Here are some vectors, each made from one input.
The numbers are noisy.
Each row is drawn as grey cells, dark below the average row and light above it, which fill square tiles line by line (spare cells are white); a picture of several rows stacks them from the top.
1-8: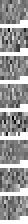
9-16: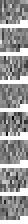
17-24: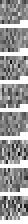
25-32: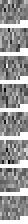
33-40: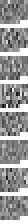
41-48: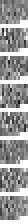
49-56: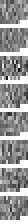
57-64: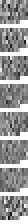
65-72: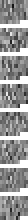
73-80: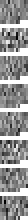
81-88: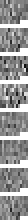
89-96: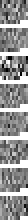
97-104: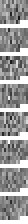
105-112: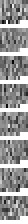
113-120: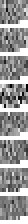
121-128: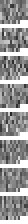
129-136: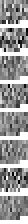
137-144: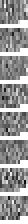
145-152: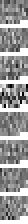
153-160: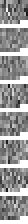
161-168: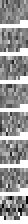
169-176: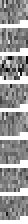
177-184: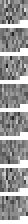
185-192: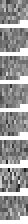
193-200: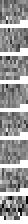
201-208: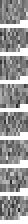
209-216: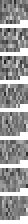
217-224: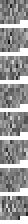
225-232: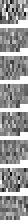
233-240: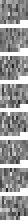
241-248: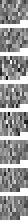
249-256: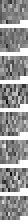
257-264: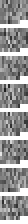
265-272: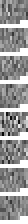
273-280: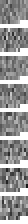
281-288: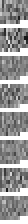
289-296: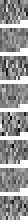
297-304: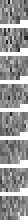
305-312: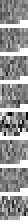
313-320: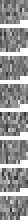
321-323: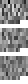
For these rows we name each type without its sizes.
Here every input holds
a list of points on a circle.
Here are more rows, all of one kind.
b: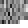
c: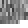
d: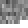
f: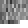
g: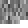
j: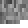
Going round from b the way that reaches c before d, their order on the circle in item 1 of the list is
b, c, g, f, j, d.
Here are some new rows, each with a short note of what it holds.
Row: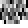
the empty list
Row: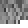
a list of three items
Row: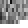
a list of two items
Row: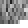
a list of two items
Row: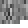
a list of three items
